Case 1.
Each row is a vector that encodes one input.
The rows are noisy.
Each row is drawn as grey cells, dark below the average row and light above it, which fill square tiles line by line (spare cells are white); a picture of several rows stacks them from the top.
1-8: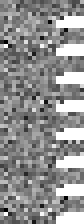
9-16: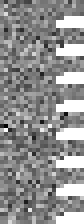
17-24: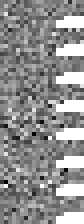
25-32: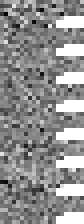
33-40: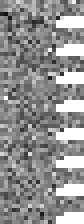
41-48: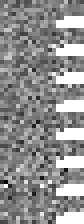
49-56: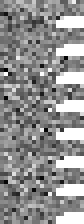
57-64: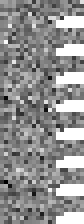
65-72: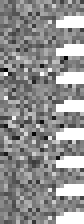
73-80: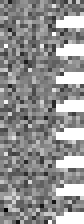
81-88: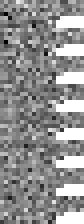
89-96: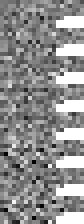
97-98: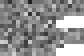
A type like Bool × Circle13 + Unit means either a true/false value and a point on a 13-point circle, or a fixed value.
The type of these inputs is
Line7 × (Tree10 + Unit).
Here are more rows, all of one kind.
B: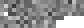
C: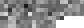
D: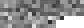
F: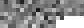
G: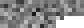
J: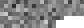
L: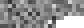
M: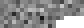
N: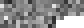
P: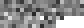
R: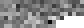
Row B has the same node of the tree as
C, D, L and P.
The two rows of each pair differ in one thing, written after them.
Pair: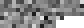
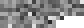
the place on the 7-point line
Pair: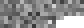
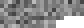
the place on the 7-point line
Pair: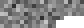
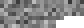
the node of the tree
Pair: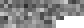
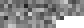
the node of the tree
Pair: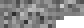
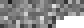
the place on the 7-point line
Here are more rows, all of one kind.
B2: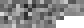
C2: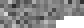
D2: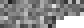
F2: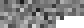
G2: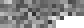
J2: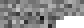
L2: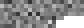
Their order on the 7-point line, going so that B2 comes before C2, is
F2, G2, B2, C2, J2, L2, D2.
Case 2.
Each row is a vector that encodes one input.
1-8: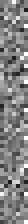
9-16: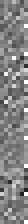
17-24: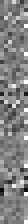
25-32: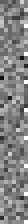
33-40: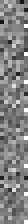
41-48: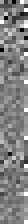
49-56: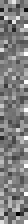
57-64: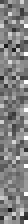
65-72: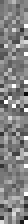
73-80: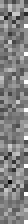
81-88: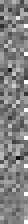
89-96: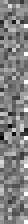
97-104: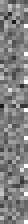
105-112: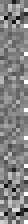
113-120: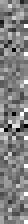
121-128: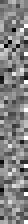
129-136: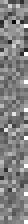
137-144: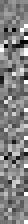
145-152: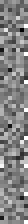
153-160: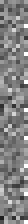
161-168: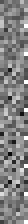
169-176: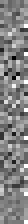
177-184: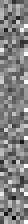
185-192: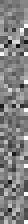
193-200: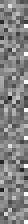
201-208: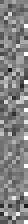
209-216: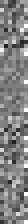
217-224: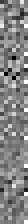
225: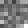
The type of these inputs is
Line5 + Line12.
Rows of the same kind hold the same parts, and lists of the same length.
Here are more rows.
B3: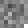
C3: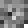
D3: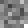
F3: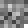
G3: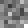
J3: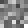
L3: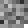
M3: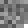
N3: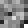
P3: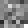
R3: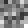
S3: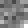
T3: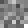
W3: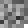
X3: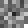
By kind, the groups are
B3, D3, G3, J3, M3, R3, S3, T3, X3
C3, F3, L3, N3, P3, W3

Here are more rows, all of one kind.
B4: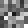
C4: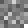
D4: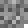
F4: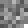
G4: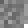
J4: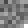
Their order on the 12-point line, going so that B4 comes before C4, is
B4, C4, G4, F4, D4, J4.
